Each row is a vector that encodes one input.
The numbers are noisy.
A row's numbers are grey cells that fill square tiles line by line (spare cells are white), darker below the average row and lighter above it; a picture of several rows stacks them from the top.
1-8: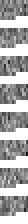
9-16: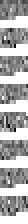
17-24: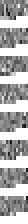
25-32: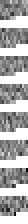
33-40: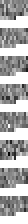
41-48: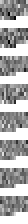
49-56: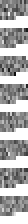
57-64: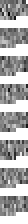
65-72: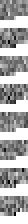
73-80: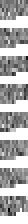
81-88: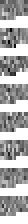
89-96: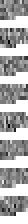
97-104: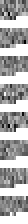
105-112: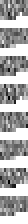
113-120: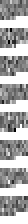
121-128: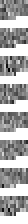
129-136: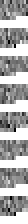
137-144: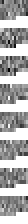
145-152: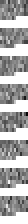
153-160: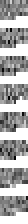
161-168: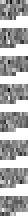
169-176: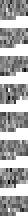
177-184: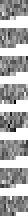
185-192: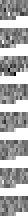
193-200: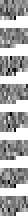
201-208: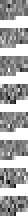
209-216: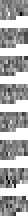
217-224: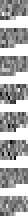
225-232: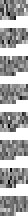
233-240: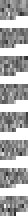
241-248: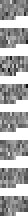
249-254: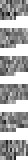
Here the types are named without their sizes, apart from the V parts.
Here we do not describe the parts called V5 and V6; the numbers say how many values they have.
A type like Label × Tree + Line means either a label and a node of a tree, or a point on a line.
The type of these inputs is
(Bool × Bool × Bool × (Circle + Unit) + Label × V5) × V6.
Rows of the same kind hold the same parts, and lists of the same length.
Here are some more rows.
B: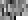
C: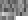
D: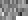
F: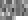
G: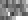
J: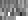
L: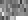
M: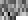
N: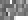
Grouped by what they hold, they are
B, M
C, D, F, J, L
G, N

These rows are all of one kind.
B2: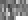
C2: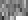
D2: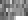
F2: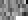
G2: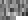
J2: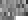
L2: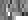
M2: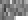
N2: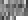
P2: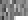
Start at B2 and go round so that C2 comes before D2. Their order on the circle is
B2, L2, C2, G2, N2, F2, J2, M2, P2, D2.
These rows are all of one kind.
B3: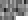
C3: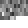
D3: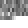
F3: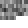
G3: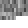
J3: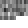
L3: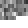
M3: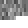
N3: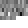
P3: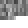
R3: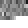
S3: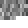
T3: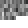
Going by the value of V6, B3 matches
F3, J3, L3 and T3.
